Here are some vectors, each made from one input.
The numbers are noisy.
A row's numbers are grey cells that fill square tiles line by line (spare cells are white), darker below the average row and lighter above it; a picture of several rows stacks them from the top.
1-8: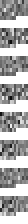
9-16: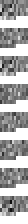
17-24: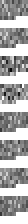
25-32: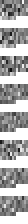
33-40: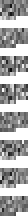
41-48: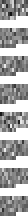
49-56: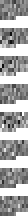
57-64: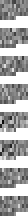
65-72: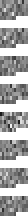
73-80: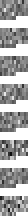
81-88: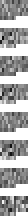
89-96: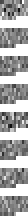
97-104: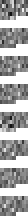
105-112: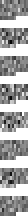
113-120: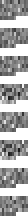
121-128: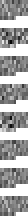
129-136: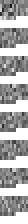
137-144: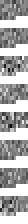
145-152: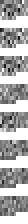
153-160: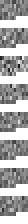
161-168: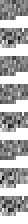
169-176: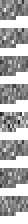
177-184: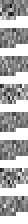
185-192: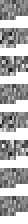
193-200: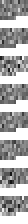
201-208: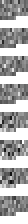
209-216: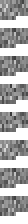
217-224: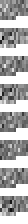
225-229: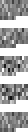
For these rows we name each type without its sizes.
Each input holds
either a node of a tree, or three true/false values.
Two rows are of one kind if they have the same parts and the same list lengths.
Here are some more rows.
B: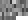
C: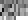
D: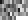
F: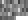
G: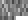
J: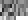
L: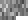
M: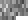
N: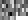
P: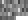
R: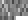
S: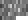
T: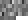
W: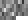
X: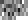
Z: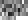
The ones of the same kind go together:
B, F, G, L, M, P, R, S, T, W
C, D, J, N, X, Z

